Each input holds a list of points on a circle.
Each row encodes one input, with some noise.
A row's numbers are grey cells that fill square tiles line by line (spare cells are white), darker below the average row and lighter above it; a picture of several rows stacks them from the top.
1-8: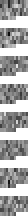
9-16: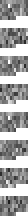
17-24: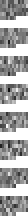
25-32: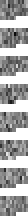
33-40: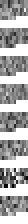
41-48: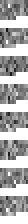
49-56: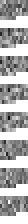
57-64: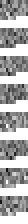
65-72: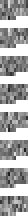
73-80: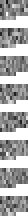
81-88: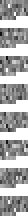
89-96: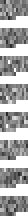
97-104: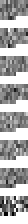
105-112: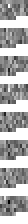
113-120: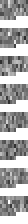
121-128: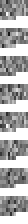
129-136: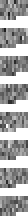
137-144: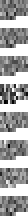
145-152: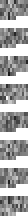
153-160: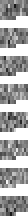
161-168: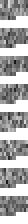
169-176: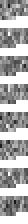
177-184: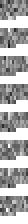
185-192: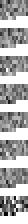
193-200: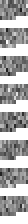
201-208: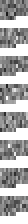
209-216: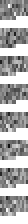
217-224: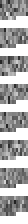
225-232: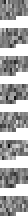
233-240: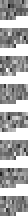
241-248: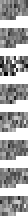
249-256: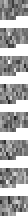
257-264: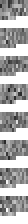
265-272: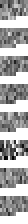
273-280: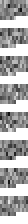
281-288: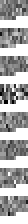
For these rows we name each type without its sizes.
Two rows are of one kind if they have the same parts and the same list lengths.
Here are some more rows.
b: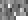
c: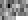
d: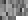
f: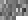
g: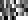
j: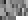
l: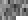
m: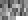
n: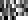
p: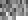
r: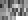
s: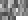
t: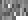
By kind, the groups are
b, d, j, s, t
c, m, p, r
f, l
g, n

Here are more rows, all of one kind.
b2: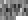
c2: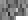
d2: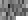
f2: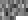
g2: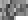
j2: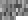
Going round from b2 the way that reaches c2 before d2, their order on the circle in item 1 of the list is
b2, j2, c2, g2, d2, f2.
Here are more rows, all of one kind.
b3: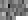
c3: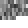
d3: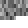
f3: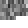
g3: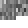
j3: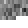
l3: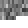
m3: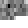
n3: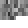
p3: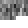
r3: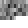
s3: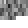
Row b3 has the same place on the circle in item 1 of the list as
d3 and f3.
